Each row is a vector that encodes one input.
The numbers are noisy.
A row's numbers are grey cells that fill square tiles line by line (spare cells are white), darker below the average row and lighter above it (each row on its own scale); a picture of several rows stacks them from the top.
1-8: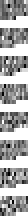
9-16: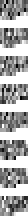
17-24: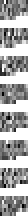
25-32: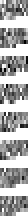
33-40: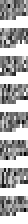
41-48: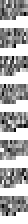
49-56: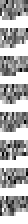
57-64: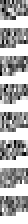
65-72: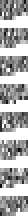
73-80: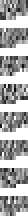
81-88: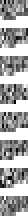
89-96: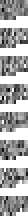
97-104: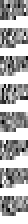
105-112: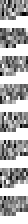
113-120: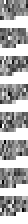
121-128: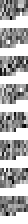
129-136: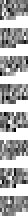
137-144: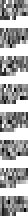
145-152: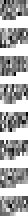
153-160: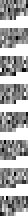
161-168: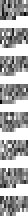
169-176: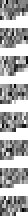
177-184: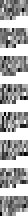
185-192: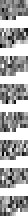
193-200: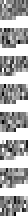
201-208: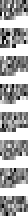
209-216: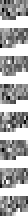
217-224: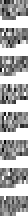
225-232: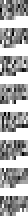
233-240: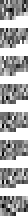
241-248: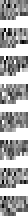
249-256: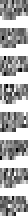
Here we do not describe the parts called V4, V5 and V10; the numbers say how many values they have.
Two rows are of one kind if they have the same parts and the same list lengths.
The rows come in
4 kinds.
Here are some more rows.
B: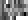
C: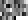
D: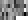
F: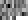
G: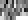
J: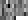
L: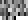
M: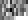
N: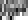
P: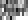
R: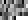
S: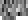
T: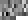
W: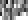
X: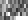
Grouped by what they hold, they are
B, C, D, F, J, T
G, W
L, R, S
M, N, P, X

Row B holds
a point on a 6-point line, a point on an 8-point line and a value of V10.
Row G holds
a true/false value, a value of V4 and a value of V5.
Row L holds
a point on an 8-point line and a value of V4.
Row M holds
a point on a 6-point line, a true/false value, a value of V5 and a value of V10.
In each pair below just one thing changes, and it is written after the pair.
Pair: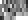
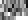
the value of V5
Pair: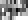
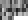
the true/false value
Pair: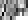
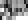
the place on the 6-point line
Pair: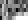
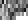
the value of V5
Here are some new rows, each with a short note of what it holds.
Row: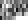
a point on a 6-point line, a true/false value, a value of V5 and a value of V10
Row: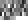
a true/false value, a value of V4 and a value of V5
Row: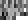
a point on a 6-point line, a point on an 8-point line and a value of V10
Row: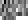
a point on an 8-point line and a value of V4
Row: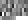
a true/false value, a value of V4 and a value of V5
